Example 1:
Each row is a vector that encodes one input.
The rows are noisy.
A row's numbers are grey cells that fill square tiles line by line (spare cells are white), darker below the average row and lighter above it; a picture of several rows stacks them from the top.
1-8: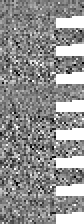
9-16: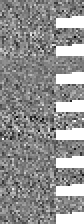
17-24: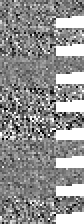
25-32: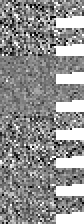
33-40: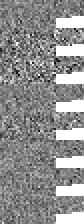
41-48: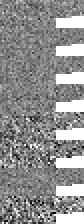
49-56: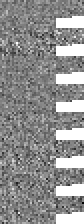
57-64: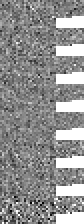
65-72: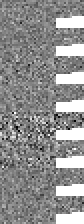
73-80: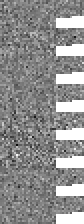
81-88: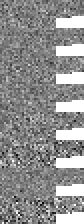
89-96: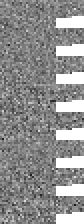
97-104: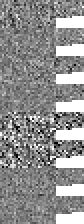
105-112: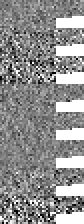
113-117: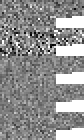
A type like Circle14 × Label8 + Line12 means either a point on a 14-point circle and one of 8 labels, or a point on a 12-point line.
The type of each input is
Bool × (Circle5 + Circle6).
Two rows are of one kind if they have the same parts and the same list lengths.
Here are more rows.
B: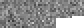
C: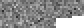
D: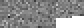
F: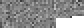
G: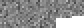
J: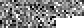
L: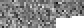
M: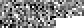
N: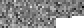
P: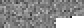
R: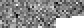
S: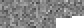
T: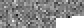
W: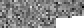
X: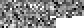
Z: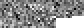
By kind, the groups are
B, C, M, R, Z
D, F, G, J, L, N, P, S, T, W, X

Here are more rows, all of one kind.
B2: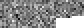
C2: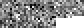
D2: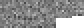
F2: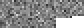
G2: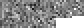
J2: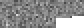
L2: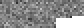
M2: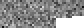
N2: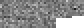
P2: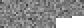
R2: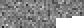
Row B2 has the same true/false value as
C2 and G2.
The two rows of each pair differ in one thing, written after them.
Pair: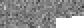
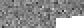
the place on the 5-point circle
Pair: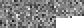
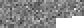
the true/false value
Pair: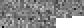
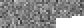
the true/false value
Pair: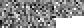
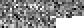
the true/false value
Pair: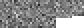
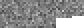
the place on the 5-point circle
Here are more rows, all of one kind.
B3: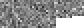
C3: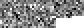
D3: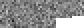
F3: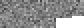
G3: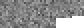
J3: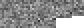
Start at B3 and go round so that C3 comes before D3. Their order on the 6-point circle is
B3, C3, D3, G3, F3, J3.
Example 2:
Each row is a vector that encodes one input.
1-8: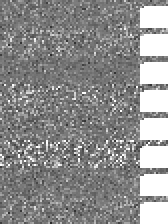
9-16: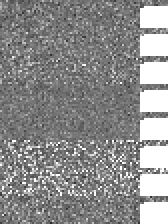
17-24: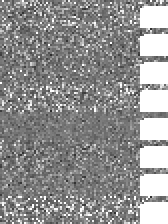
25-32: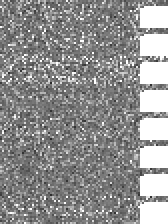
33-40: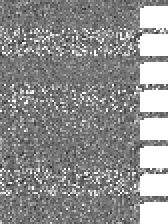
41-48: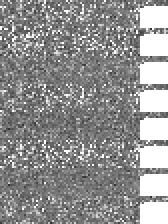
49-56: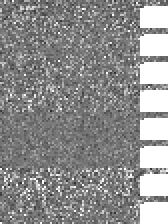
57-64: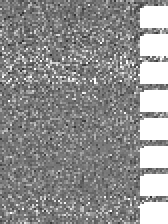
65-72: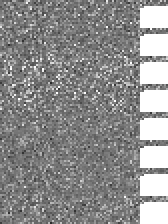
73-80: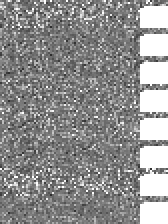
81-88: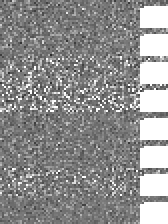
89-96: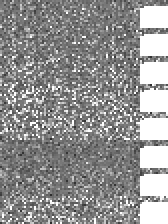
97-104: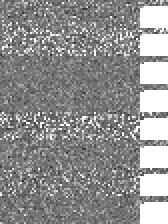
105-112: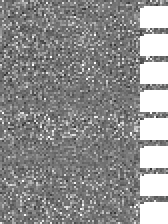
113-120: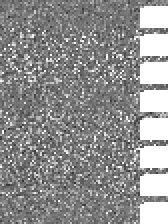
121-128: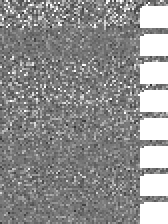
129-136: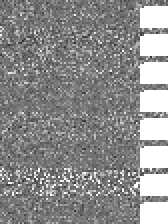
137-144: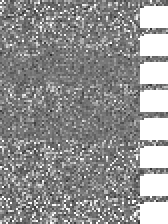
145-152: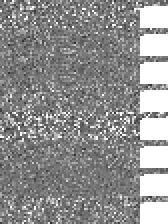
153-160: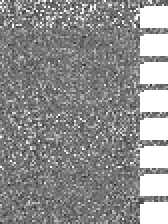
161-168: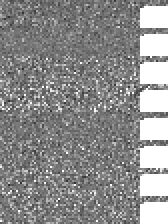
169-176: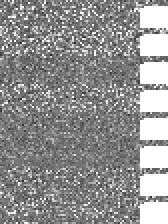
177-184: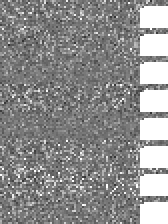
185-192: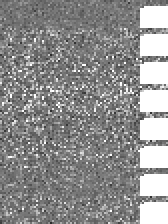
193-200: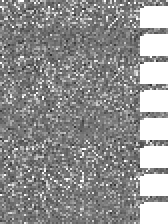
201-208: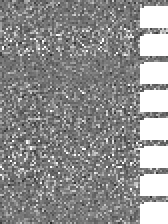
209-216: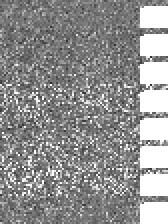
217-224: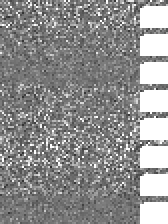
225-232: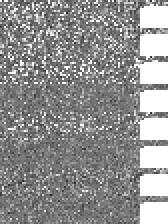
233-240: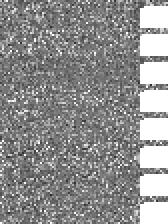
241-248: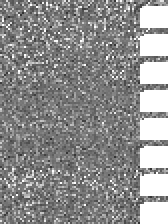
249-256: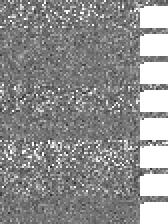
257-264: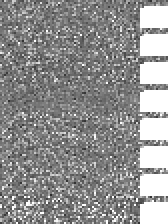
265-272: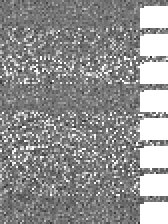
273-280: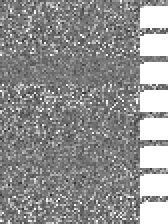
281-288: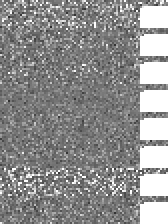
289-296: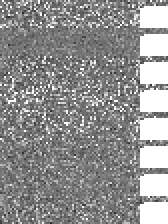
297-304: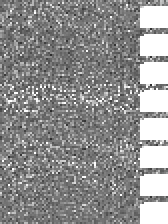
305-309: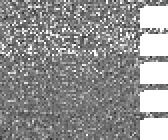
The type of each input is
Bool × (Circle20 + Unit) + Line12.
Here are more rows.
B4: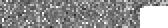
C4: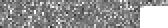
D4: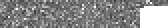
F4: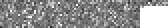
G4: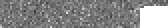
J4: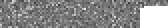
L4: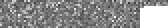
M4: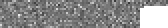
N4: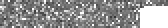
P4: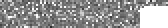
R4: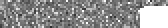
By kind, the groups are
B4, D4, N4, R4
C4, F4, G4, P4
J4, L4, M4

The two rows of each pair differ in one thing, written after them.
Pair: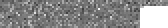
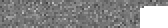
the true/false value
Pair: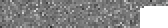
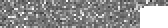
the true/false value
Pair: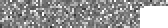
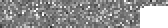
the place on the 20-point circle
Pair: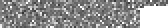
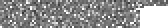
the true/false value
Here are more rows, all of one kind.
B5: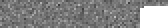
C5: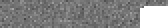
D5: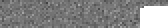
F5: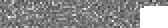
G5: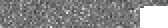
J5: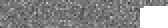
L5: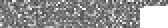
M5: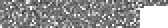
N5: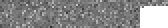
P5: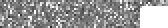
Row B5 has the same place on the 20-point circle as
D5 and M5.
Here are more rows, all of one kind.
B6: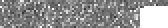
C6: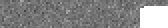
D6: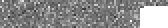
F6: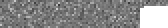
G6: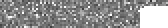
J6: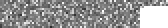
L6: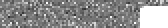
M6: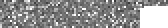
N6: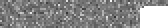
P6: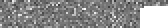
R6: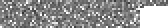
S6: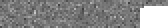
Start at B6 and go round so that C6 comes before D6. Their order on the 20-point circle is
B6, J6, L6, P6, R6, S6, N6, G6, C6, F6, D6, M6.
